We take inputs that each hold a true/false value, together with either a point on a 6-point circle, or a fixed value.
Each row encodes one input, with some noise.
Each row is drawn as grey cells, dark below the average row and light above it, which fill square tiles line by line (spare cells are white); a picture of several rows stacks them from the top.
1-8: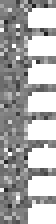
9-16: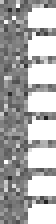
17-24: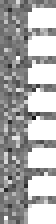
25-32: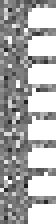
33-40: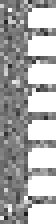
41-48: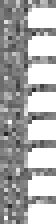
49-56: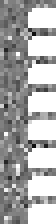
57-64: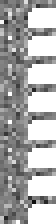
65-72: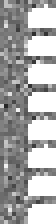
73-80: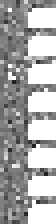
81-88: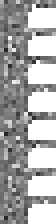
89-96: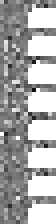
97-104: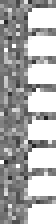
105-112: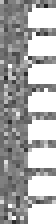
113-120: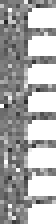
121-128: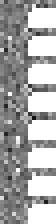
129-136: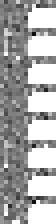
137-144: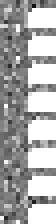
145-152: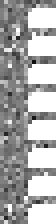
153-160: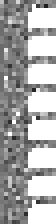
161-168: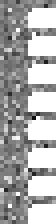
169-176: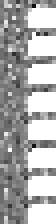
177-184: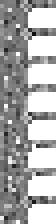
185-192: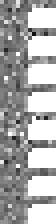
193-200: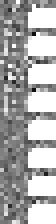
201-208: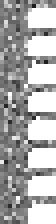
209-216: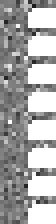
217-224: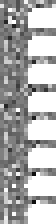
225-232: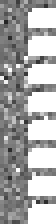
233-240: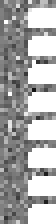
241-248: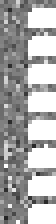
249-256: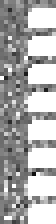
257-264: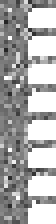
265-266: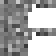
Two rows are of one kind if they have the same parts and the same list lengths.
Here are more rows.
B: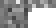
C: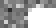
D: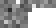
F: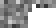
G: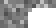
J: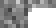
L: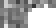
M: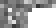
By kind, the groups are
B, C, G, J, L, M
D, F

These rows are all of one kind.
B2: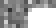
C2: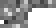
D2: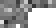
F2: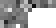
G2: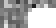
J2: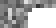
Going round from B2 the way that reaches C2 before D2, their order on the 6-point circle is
B2, C2, D2, F2, G2, J2.
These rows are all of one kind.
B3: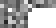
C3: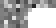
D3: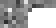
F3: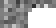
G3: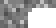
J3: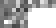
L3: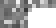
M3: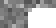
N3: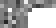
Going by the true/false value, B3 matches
D3 and N3.
